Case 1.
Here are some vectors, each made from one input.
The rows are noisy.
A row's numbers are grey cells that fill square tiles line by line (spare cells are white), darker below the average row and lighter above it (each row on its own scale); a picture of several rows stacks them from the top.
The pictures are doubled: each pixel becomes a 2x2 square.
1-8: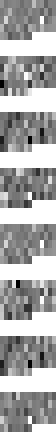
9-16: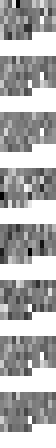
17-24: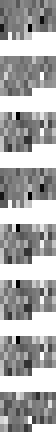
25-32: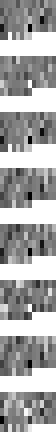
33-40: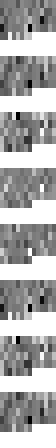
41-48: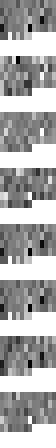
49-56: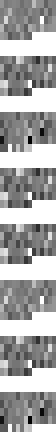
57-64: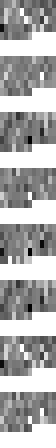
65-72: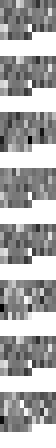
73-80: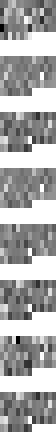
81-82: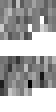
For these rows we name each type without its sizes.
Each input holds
a point on a line.
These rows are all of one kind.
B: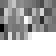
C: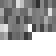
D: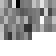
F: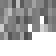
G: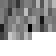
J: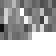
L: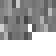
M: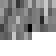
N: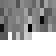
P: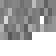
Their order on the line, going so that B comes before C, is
J, B, N, G, M, D, P, F, L, C.
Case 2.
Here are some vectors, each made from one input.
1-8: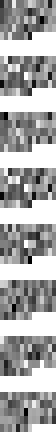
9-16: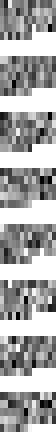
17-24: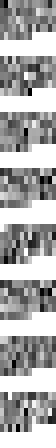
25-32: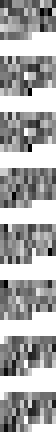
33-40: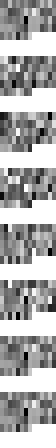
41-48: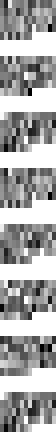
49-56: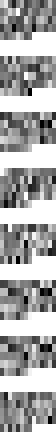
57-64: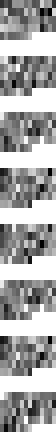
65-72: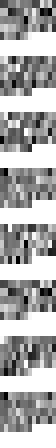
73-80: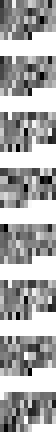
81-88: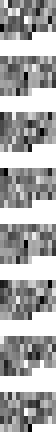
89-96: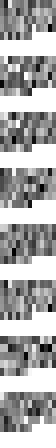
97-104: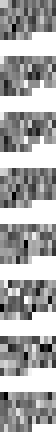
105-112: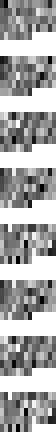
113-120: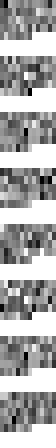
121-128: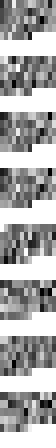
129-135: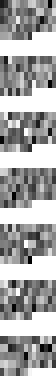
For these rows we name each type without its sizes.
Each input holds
a point on a line.
